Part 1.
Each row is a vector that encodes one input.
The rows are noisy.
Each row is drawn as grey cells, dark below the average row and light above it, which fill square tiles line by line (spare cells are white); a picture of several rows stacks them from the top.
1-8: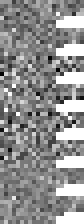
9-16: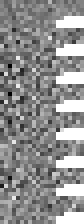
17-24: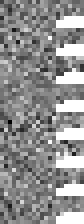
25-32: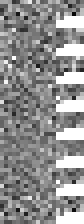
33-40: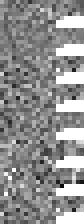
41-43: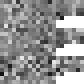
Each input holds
a node of an 8-node tree.
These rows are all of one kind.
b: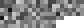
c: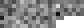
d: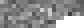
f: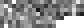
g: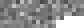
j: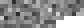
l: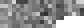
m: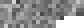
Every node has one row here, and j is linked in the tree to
d.
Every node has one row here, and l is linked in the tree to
m.
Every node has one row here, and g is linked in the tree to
c, d and m.
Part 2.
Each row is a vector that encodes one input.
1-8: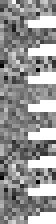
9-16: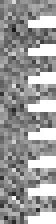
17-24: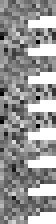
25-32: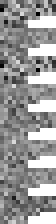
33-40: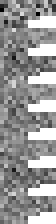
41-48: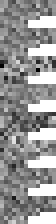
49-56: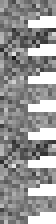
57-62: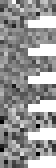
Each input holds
a point on an 8-point line.
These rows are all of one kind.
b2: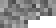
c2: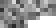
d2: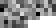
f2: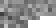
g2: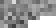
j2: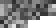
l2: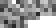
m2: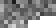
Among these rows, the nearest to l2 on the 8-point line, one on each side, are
c2 and d2.
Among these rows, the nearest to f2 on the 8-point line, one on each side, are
b2 and g2.
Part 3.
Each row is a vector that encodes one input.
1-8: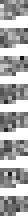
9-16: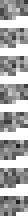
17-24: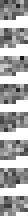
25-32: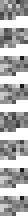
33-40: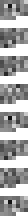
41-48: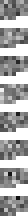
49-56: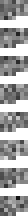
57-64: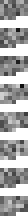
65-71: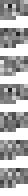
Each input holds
one of 12 labels.
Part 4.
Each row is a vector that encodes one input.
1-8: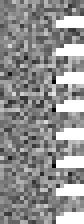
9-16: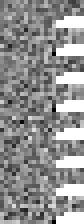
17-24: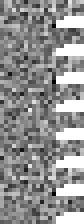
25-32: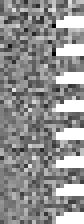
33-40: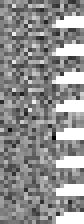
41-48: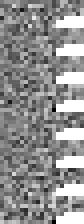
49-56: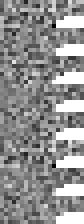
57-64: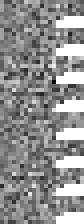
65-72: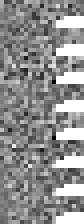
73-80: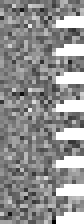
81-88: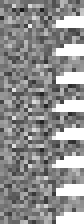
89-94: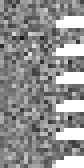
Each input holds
a point on a 9-point line.
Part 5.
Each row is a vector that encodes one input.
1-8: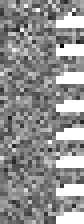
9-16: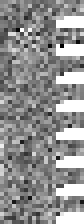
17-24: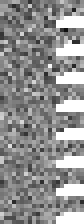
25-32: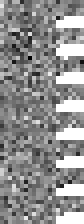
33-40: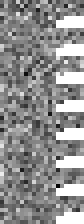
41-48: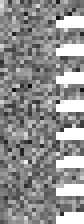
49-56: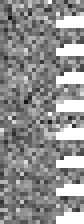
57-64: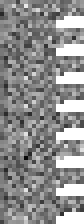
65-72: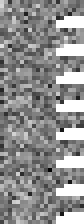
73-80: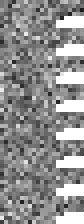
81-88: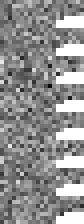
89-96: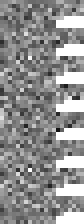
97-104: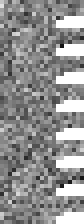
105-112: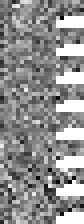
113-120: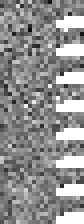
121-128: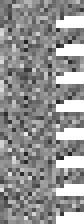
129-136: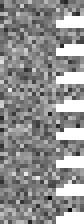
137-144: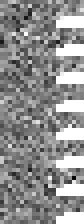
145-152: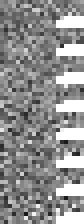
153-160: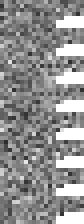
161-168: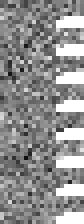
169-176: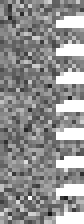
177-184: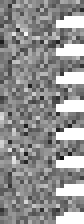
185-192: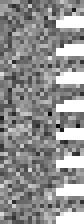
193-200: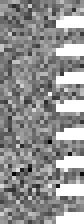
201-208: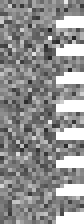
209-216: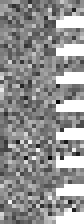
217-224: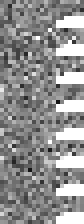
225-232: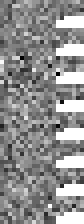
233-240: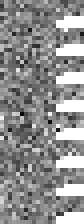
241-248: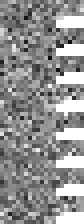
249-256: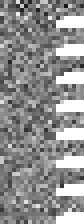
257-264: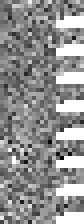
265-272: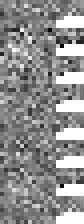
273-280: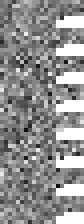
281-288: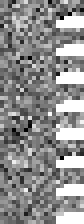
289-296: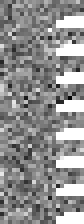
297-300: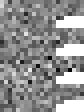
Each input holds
one of 8 labels.
